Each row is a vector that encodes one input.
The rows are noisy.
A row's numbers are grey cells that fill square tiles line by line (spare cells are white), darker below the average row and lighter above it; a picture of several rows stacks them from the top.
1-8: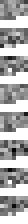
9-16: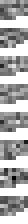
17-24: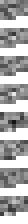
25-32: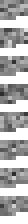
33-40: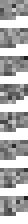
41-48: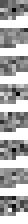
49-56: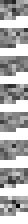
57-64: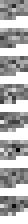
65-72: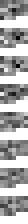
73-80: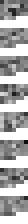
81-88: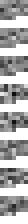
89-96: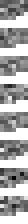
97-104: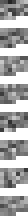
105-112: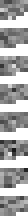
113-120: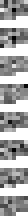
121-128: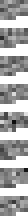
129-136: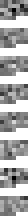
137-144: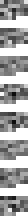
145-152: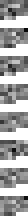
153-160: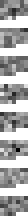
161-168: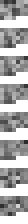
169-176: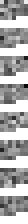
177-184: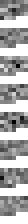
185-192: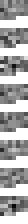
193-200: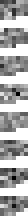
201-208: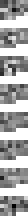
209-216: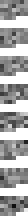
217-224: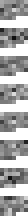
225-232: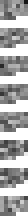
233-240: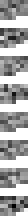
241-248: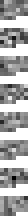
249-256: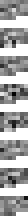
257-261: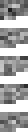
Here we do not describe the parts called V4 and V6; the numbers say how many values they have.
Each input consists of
either a value of V4 and a value of V6, or a list of up to three items, each a point on each of two 3-point lines.
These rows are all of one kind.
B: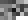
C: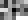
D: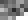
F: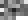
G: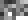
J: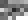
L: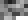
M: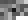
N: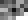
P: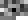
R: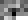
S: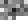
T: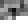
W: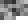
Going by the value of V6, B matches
J, M, S and T.
